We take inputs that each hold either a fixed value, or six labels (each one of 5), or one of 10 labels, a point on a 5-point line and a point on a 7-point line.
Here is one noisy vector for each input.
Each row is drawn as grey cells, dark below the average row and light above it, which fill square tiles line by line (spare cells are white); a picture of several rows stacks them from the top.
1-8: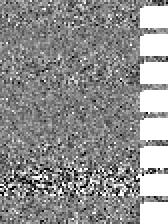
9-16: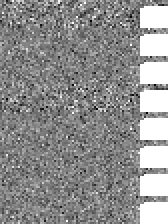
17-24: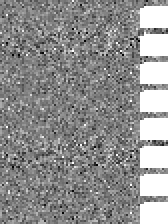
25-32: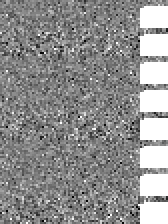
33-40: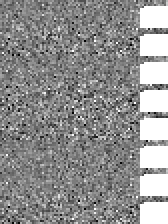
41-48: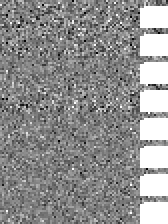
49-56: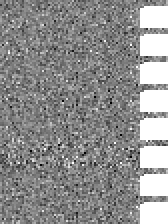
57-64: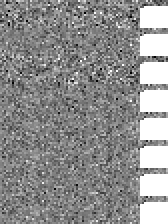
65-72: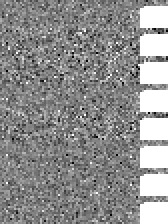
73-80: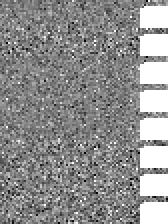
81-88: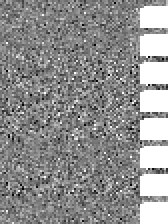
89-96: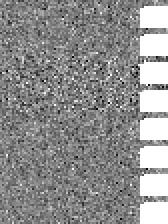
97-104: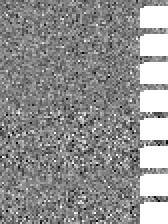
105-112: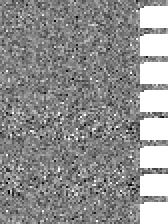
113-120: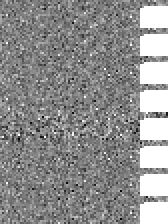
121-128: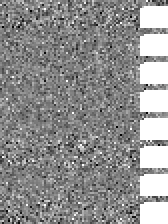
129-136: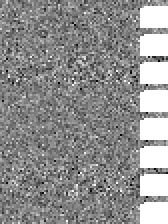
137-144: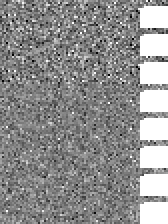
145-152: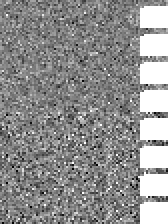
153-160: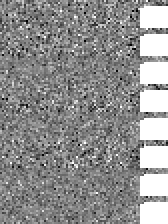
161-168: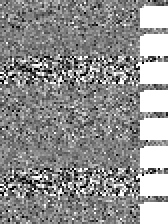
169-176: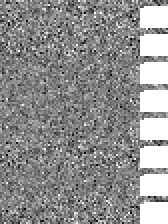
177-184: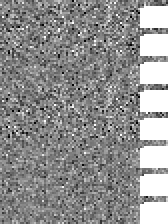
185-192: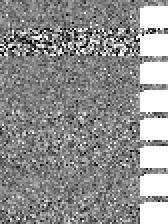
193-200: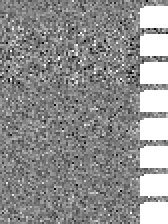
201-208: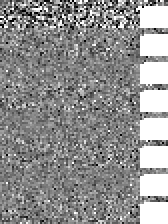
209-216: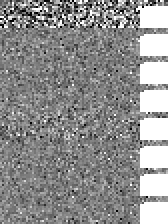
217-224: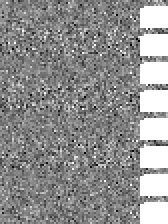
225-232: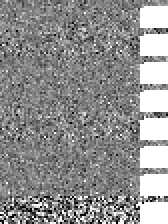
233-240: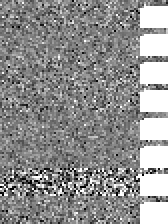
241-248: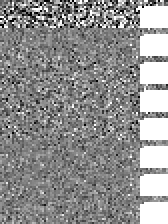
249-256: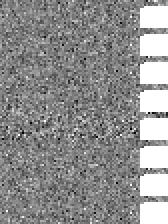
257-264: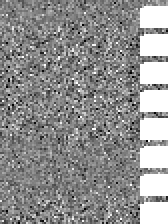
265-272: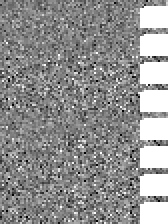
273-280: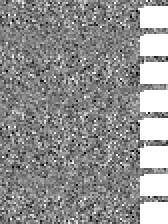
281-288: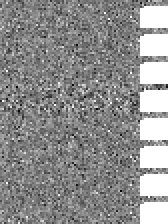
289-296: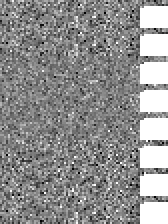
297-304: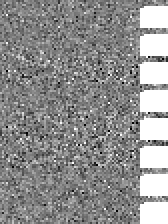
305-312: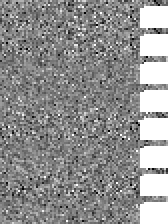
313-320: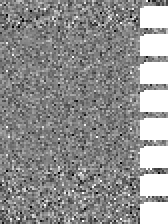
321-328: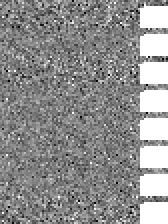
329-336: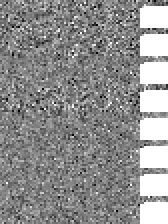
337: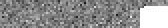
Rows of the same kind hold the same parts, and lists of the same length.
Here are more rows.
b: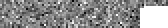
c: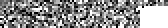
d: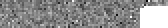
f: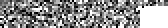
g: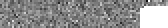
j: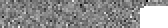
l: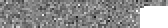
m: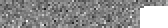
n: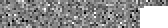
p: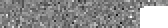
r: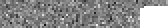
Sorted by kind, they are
b, n
c, f
d, g, j, l, m, p, r

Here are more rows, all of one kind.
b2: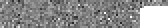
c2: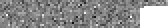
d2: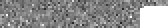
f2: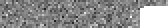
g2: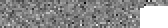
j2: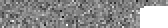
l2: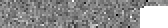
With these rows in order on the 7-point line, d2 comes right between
g2 and l2.
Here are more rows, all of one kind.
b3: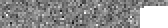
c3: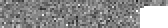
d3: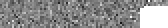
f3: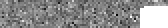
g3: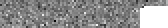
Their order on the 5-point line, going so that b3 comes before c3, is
f3, b3, g3, c3, d3.
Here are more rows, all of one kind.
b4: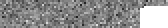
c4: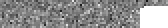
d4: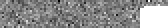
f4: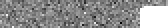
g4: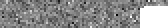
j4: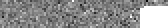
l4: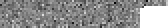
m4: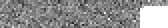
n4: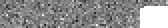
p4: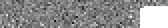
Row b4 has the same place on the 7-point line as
l4 and n4.
